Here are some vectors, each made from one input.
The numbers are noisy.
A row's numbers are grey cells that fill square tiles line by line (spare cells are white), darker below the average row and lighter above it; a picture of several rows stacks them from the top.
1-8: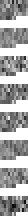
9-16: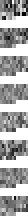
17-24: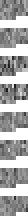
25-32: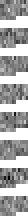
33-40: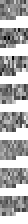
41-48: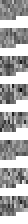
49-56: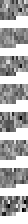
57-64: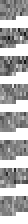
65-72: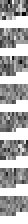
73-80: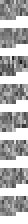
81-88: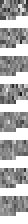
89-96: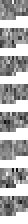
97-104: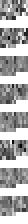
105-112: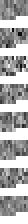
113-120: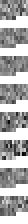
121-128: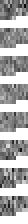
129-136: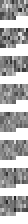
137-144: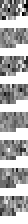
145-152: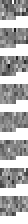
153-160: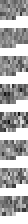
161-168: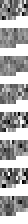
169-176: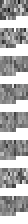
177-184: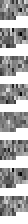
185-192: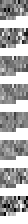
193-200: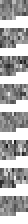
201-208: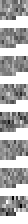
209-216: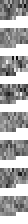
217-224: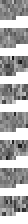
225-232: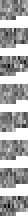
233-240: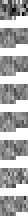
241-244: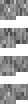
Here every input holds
either a point on a 14-point circle, or a point on a 15-point circle, or a fixed value, or four true/false values.
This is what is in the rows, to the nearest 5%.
About 30% of them hold a point on a 14-point circle. About 35% of them hold a point on a 15-point circle. A few of them hold a fixed value. The rest hold four true/false values.
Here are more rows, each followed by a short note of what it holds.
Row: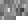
four true/false values
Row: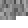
a point on a 14-point circle
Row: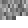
a point on a 14-point circle
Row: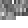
a point on a 14-point circle
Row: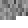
a point on a 14-point circle
